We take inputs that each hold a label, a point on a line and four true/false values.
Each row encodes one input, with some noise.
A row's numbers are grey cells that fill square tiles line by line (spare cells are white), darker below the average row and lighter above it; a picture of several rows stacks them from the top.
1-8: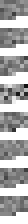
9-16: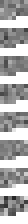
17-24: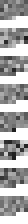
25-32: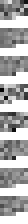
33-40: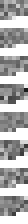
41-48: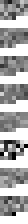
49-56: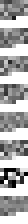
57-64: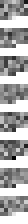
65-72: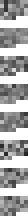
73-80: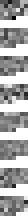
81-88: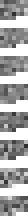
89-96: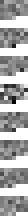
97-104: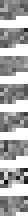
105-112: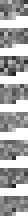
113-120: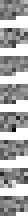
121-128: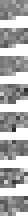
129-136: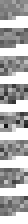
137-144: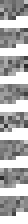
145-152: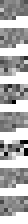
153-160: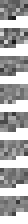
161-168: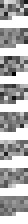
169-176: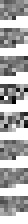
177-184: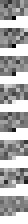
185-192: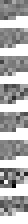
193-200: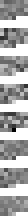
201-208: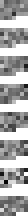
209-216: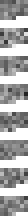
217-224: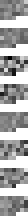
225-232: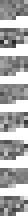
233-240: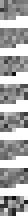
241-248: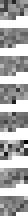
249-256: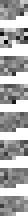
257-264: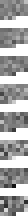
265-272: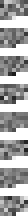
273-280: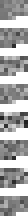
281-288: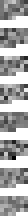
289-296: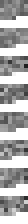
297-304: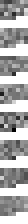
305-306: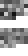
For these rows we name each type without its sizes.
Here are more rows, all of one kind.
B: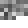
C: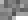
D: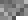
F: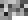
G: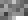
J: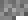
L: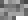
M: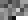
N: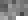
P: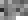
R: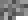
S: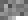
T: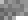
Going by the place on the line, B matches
D, L and S.
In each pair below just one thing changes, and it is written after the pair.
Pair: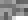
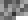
the place on the line
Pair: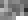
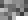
the label
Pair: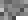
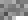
the label
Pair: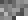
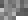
the place on the line
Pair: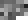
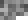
the place on the line
